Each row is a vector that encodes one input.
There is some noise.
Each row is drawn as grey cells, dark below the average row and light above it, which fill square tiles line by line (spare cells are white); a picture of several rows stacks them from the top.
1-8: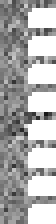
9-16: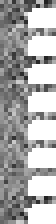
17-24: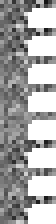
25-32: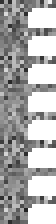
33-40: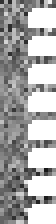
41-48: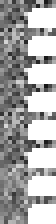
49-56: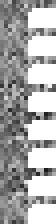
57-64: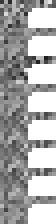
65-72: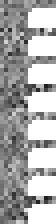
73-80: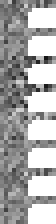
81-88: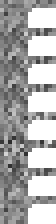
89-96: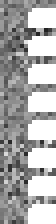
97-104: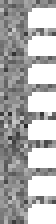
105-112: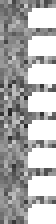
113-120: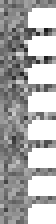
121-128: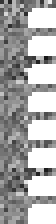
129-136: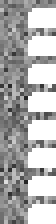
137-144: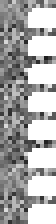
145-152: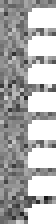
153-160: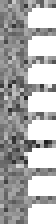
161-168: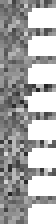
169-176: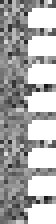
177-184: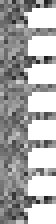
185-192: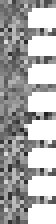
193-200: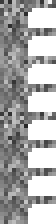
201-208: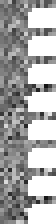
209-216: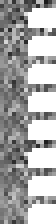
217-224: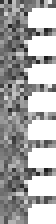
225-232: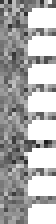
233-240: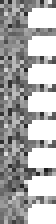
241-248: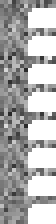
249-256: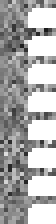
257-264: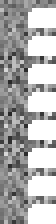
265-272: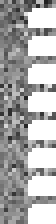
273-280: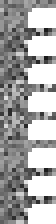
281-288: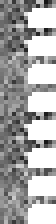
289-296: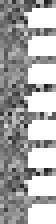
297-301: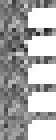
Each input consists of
a point on a 5-point line.
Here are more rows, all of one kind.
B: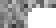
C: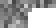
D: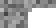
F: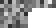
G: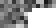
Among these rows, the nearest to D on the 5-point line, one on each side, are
B and C.
